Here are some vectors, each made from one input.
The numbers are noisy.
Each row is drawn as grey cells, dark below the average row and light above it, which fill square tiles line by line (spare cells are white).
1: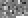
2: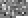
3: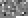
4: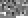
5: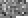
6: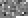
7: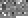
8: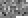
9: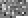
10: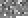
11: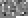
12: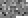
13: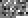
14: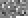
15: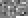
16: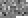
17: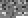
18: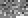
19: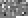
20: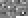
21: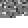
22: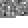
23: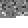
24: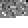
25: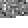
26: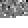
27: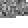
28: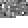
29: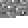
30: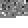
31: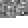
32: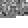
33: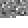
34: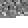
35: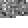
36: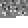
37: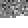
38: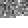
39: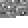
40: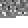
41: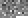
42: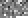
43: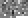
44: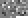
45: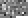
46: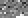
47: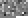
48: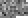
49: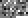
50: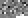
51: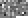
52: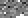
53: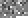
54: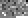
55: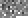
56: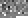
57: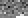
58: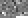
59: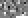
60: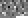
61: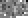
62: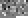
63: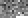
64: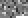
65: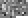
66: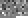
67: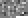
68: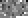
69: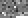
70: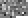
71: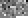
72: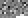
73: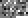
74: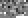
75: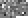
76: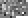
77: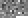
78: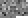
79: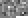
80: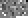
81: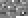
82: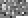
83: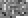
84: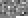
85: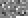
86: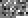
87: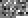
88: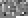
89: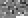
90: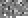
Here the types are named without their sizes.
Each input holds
a list of points on a line.
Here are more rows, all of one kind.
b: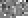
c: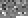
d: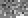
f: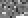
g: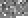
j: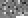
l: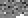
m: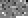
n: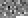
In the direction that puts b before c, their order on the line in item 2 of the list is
l, d, j, n, g, b, m, f, c.
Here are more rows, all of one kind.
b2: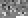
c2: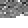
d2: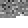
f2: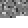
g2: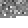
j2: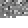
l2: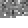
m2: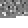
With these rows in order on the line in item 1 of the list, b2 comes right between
d2 and m2.
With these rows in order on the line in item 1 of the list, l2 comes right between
g2 and j2.
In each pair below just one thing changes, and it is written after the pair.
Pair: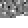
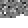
the place on the line in item 2 of the list
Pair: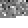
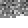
the place on the line in item 2 of the list
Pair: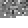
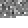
the place on the line in item 2 of the list
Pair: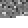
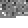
the place on the line in item 1 of the list
